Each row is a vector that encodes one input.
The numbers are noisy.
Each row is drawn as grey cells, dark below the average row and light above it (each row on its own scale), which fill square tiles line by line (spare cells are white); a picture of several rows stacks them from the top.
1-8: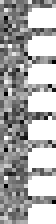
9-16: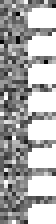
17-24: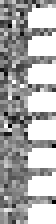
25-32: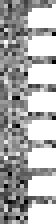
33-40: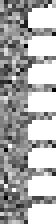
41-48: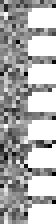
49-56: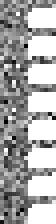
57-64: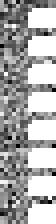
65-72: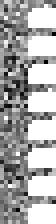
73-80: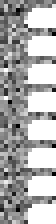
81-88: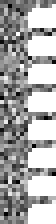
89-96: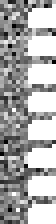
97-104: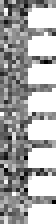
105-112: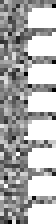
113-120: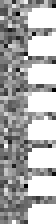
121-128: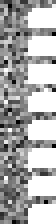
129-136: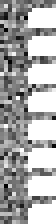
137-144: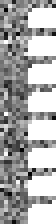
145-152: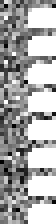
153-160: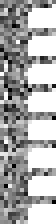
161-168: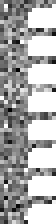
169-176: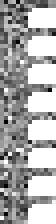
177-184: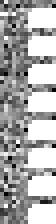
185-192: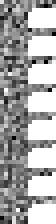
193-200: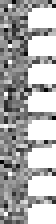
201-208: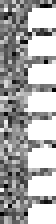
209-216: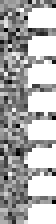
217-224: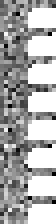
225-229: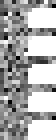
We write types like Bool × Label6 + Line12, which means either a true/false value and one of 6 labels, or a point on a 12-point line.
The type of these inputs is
Label6 × (Tree10 + Unit).
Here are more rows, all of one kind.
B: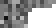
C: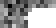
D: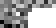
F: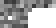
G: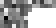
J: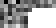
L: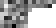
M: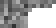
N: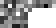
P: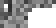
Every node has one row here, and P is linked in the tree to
F and M.
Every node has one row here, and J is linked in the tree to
C and F.
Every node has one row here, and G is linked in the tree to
D.
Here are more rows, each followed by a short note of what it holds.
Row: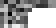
one of 6 labels and a node of a 10-node tree
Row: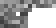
one of 6 labels and a node of a 10-node tree
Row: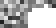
one of 6 labels
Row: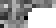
one of 6 labels and a node of a 10-node tree
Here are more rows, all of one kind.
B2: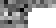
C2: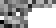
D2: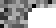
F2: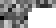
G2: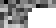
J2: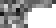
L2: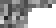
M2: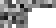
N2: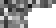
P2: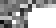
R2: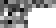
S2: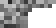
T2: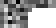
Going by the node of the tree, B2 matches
G2, P2, R2 and T2.
